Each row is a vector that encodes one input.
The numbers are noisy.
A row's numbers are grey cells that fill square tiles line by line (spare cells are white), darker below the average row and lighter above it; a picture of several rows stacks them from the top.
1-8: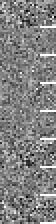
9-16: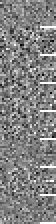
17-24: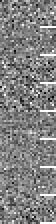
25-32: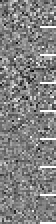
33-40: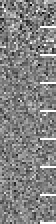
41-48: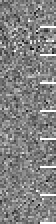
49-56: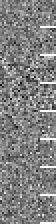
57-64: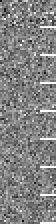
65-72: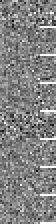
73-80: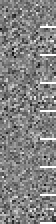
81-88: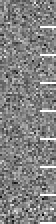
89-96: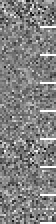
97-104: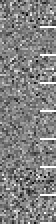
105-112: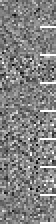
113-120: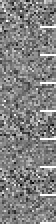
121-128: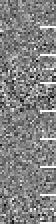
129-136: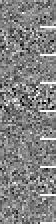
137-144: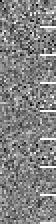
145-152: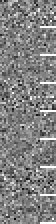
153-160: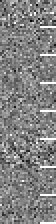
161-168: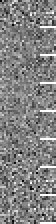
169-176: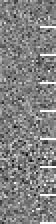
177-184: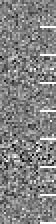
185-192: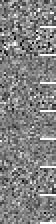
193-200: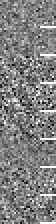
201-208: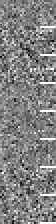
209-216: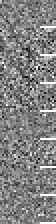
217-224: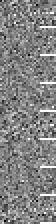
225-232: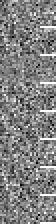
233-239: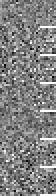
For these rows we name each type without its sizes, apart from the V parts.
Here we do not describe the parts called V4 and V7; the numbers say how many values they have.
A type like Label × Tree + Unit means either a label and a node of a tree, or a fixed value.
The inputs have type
(Bool × Circle + Unit) × (Unit + V4 × V7).
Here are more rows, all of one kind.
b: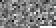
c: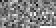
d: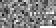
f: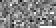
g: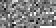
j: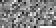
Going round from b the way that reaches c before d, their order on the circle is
b, j, c, g, d, f.
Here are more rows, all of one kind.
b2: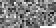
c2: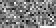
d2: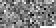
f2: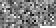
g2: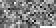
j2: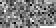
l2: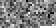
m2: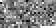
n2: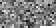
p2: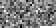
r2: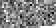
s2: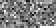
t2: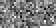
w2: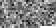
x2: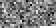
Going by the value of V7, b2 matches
d2, g2, n2 and w2.
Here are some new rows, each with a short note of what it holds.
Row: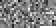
a point on a circle and a true/false value
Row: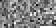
a point on a circle and a true/false value
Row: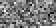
a value of V4 and a value of V7
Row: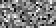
a fixed value
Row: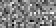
a point on a circle and a true/false value
